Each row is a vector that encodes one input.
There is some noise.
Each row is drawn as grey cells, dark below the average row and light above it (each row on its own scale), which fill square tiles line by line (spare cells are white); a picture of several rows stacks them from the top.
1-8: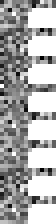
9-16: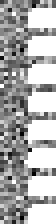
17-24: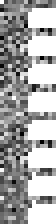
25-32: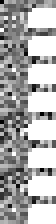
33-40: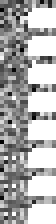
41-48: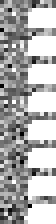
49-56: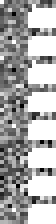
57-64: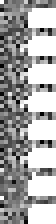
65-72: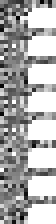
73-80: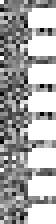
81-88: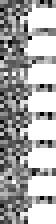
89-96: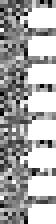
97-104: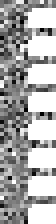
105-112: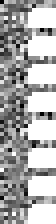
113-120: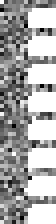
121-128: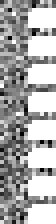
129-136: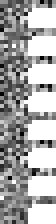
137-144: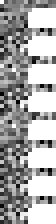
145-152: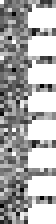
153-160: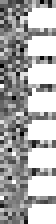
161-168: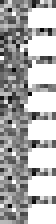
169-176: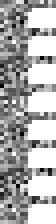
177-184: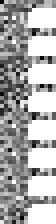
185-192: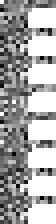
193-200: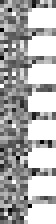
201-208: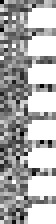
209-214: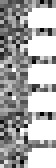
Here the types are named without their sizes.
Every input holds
three true/false values.
